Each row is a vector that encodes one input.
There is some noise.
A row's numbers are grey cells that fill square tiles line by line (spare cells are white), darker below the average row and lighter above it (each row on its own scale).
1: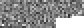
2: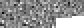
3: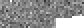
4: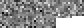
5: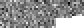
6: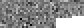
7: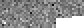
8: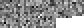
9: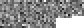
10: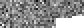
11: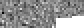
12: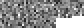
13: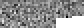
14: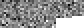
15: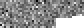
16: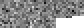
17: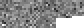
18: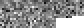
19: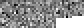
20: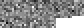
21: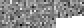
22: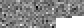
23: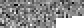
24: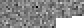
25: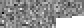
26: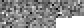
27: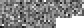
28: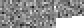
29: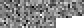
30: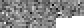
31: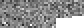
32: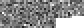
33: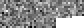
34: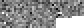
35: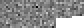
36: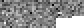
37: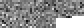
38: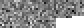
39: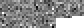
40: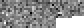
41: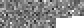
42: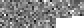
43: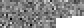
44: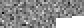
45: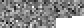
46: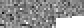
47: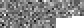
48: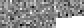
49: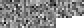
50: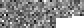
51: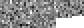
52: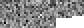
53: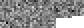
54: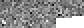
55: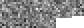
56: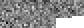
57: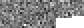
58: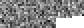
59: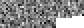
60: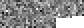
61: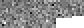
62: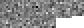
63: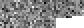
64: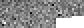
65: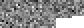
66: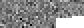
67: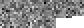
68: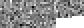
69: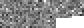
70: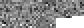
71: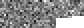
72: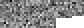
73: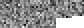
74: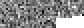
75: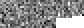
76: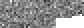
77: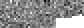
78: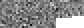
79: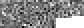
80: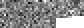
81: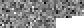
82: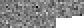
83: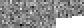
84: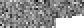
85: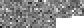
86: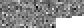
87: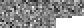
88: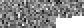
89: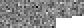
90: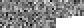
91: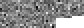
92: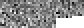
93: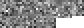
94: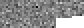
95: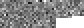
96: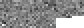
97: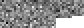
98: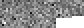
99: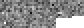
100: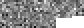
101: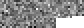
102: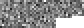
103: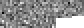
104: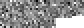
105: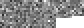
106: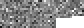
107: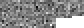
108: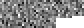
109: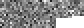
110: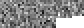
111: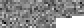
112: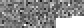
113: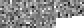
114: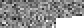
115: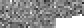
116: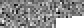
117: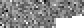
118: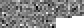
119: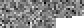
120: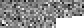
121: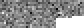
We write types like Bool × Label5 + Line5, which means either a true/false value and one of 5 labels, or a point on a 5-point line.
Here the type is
Bool × (Line5 + Tree7).
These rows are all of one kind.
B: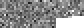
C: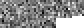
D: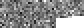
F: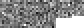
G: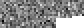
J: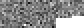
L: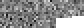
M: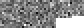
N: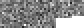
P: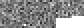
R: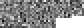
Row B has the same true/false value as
D and L.
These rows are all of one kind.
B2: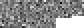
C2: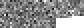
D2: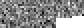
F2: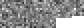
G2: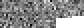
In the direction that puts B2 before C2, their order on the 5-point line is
D2, F2, B2, C2, G2.
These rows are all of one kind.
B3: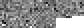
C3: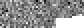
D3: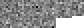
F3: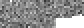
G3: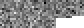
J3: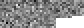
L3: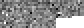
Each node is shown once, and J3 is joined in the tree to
G3 and L3.
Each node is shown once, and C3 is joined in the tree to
F3 and G3.
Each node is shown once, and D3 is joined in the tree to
B3.
